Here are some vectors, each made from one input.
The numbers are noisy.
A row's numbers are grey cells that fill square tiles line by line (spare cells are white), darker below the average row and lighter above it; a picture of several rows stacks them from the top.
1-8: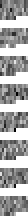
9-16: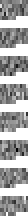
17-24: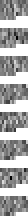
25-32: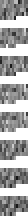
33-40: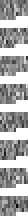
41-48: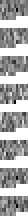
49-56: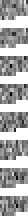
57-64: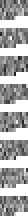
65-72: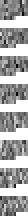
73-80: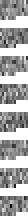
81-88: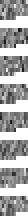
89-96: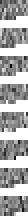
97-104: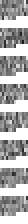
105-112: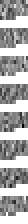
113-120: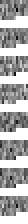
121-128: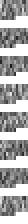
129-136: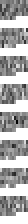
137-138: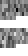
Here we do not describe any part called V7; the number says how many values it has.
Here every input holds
either one of 9 labels, or a node of a 13-node tree and a value of V7.
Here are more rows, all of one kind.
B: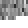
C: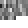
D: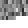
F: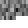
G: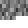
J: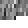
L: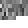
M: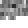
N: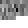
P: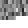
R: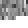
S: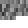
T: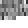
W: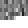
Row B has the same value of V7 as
M, R and T.
